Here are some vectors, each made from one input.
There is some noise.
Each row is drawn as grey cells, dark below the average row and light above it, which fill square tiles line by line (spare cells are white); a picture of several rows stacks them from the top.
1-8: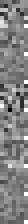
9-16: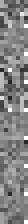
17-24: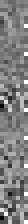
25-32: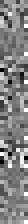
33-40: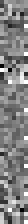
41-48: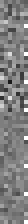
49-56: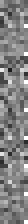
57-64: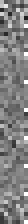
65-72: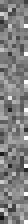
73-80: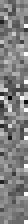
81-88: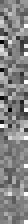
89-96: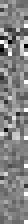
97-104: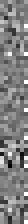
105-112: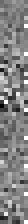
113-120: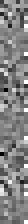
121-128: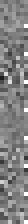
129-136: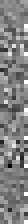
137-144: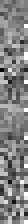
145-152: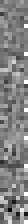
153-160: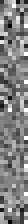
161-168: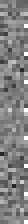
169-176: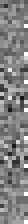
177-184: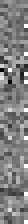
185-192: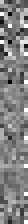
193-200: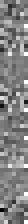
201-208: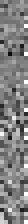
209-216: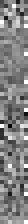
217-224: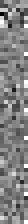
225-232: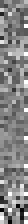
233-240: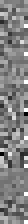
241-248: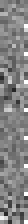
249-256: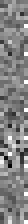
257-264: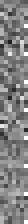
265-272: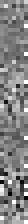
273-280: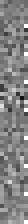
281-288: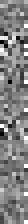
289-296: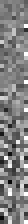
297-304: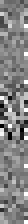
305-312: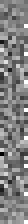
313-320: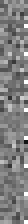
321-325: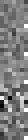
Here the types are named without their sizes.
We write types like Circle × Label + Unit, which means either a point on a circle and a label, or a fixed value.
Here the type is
Line × (Tree + Unit).
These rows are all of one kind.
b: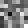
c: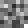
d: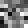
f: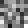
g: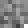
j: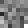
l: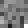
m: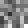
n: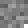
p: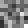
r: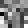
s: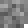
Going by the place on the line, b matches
c, j and r.
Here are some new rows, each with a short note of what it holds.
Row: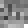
a point on a line
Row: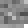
a point on a line
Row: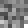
a point on a line and a node of a tree
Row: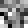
a point on a line
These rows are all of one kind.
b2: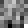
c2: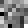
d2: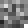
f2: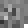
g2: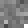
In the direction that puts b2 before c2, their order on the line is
g2, f2, d2, b2, c2.
